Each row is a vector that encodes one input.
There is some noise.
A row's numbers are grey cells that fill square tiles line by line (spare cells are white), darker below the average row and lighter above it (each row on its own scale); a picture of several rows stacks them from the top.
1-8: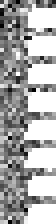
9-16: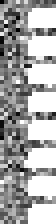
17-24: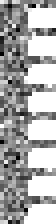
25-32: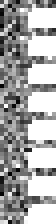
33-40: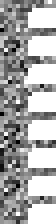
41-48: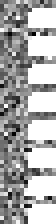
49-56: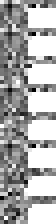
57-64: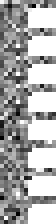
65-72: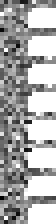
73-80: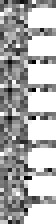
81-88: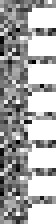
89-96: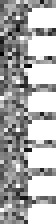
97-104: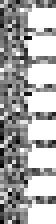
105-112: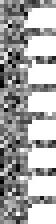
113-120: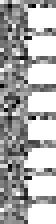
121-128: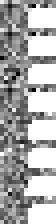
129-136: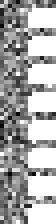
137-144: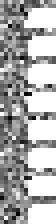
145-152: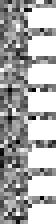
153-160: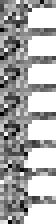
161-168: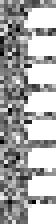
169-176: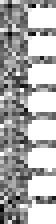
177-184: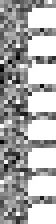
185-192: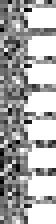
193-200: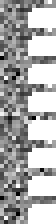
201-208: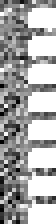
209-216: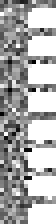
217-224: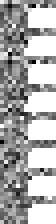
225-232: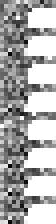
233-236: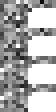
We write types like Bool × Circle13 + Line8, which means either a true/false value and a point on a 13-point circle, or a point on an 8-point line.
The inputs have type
Label8.
